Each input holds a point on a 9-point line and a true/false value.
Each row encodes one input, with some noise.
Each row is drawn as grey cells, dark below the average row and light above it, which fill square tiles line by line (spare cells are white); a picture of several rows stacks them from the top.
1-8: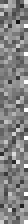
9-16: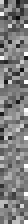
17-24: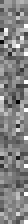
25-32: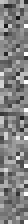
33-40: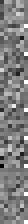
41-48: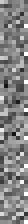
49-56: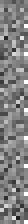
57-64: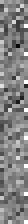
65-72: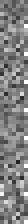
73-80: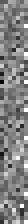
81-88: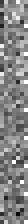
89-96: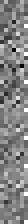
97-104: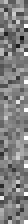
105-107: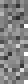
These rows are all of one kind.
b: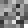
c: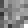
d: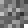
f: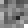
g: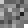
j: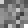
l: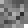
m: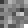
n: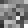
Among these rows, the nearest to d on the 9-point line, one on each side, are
b and n.
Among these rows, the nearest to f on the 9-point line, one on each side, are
g and j.
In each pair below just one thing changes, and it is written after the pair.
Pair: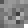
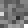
the true/false value
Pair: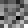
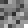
the true/false value
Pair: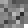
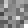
the true/false value
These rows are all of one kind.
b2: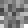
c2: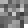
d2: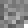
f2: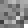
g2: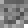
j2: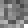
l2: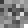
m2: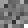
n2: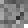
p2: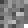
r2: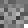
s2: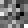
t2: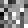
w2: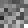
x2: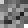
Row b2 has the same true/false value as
d2, f2, l2 and p2.
